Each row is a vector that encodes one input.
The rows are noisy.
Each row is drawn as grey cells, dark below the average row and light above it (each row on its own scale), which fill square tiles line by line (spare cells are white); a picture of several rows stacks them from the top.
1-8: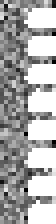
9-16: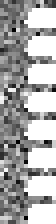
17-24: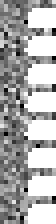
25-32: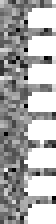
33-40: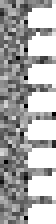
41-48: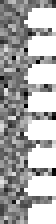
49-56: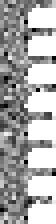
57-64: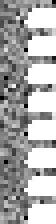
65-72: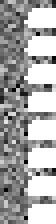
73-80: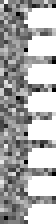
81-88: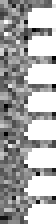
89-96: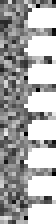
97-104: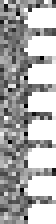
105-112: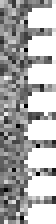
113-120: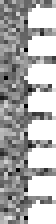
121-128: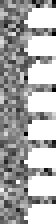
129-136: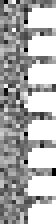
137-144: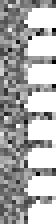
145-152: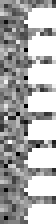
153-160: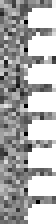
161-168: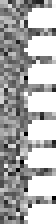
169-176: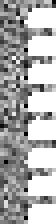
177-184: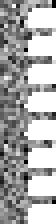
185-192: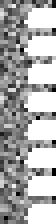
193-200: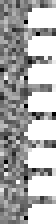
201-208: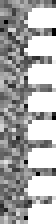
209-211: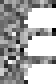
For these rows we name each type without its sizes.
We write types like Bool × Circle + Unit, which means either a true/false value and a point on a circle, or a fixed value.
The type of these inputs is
Bool × Label.
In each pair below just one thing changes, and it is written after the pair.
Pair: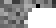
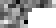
the true/false value
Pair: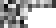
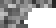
the label
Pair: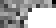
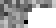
the true/false value
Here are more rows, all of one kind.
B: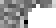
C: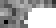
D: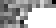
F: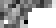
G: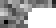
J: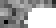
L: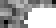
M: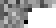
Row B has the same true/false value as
F and M.
